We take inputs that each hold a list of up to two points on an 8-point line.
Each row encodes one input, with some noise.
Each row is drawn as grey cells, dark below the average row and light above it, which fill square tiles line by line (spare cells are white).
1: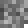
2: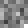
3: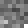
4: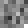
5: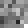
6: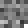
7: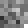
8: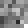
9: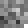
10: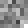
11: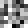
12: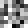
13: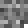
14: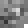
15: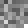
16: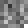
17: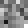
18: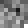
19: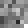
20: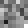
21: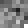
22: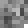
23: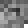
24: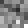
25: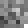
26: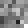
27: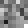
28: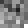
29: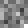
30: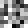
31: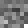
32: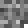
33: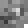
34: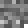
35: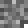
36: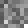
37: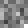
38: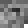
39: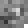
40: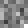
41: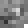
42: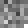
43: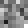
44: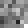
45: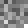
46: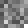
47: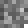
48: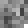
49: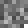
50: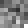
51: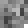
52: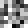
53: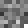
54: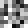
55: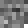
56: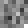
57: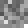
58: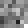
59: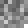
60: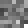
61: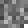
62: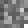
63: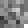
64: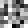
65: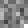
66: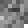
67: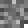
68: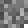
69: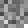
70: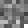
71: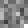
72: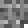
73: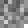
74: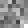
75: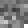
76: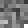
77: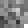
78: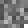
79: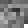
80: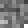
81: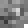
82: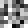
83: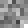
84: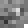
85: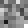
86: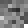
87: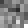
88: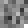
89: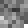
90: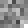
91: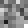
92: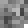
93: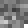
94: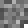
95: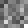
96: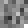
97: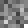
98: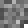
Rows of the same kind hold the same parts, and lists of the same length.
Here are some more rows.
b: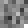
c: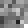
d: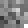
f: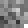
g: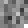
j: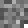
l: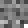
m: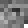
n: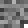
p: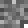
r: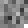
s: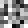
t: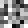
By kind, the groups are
b, c, d, f, g, r
j, l, m, n, p
s, t

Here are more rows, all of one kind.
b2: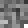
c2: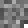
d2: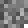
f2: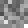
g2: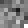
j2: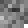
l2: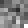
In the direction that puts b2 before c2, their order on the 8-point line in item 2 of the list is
b2, g2, c2, d2, l2, j2, f2.
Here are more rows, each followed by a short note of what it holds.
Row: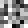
the empty list
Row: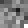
a list of two items
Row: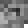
a list of two items
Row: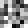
the empty list
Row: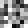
the empty list
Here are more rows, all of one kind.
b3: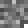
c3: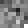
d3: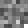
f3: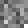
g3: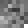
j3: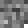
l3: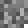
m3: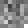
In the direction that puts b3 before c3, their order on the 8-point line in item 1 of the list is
m3, f3, l3, b3, d3, j3, g3, c3.
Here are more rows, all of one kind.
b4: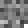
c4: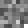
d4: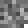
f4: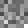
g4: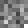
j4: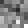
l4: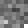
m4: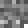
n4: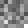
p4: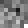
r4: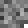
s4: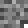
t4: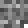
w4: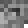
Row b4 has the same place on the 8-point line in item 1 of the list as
c4, m4 and t4.
